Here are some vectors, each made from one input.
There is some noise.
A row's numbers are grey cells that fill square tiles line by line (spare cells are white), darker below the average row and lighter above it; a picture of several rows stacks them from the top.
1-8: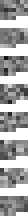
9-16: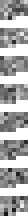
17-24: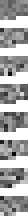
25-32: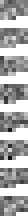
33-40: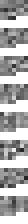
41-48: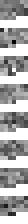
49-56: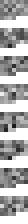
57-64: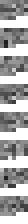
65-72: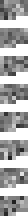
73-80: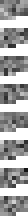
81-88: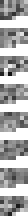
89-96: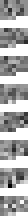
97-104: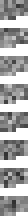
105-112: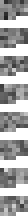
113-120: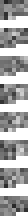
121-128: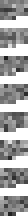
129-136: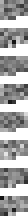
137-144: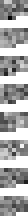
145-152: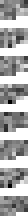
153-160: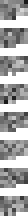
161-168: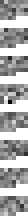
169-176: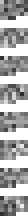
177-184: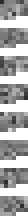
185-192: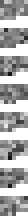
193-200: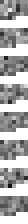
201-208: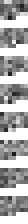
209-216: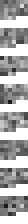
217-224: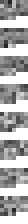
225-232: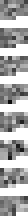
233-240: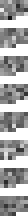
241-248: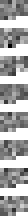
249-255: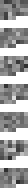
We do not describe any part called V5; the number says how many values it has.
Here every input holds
one of 10 labels, together with either a fixed value, or a true/false value and a value of V5.
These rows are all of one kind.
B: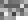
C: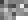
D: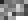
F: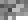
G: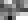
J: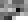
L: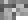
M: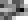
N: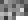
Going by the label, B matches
C and L.
